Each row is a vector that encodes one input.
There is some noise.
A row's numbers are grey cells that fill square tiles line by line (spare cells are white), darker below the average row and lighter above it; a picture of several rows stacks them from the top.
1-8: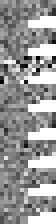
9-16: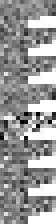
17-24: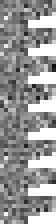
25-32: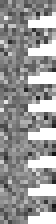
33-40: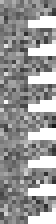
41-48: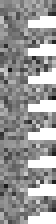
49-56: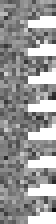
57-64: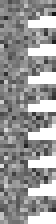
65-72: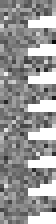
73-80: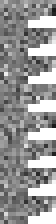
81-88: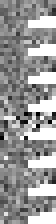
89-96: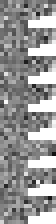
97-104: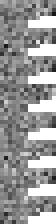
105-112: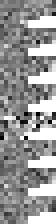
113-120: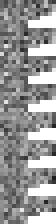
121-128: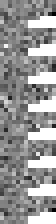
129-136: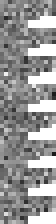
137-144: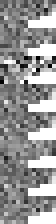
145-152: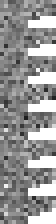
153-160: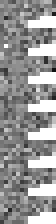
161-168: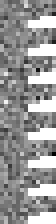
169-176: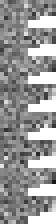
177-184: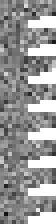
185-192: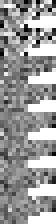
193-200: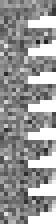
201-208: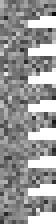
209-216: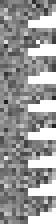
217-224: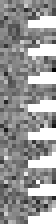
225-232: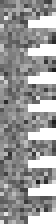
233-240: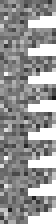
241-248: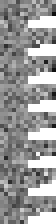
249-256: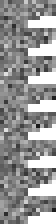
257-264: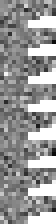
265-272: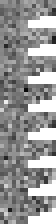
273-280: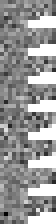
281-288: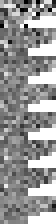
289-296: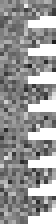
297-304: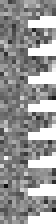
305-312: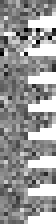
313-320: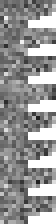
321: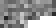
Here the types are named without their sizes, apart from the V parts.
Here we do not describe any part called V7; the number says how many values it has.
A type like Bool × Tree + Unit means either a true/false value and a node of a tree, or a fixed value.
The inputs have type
List(Bool × V7).
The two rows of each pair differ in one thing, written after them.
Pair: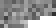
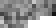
the true/false value in item 1 of the list
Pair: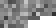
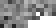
the true/false value in item 2 of the list
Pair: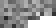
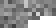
the value of V7 in item 2 of the list
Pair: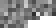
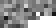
the value of V7 in item 2 of the list
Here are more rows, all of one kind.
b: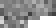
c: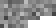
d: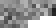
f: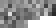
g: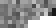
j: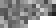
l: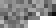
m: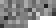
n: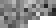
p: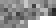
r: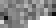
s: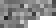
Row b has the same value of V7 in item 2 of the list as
c, f and l.
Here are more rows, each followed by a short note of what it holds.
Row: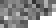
a list of one item
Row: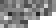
a list of one item
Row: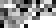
the empty list
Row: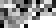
the empty list
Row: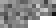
a list of two items
